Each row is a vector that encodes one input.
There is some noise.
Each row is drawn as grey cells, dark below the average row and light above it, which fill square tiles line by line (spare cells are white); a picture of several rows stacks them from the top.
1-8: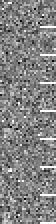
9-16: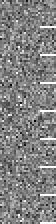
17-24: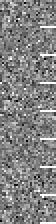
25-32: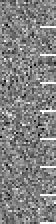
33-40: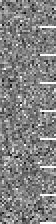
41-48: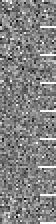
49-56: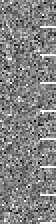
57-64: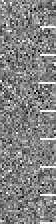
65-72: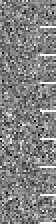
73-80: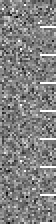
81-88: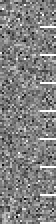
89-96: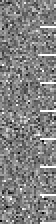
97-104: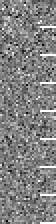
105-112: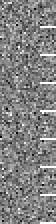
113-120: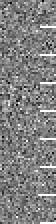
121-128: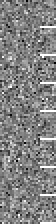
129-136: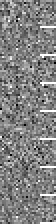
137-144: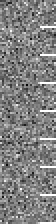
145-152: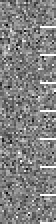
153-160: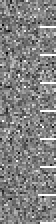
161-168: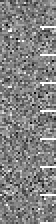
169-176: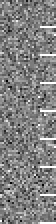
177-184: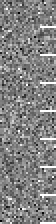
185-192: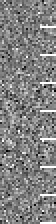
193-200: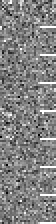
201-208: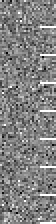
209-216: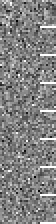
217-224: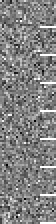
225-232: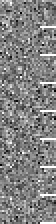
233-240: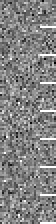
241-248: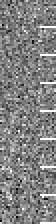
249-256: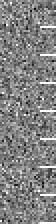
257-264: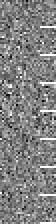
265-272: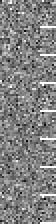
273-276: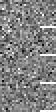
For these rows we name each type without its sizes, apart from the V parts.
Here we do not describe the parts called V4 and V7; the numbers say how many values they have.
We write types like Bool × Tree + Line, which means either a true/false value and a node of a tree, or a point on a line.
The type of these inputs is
Bool × (Circle + V7) + (Tree + Unit) × V4.
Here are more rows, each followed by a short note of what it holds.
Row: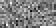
a node of a tree and a value of V4
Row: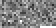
a true/false value and a value of V7
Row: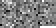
a node of a tree and a value of V4
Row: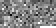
a value of V4
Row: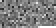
a true/false value and a value of V7
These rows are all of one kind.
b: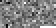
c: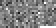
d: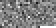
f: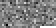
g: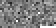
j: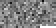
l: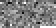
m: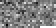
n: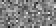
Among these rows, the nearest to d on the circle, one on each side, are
f and g.
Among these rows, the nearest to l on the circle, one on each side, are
m and n.
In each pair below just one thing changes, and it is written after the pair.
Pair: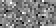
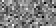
the value of V4
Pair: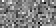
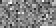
the node of the tree
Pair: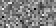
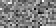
the value of V4
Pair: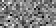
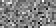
the value of V4
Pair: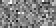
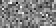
the value of V4
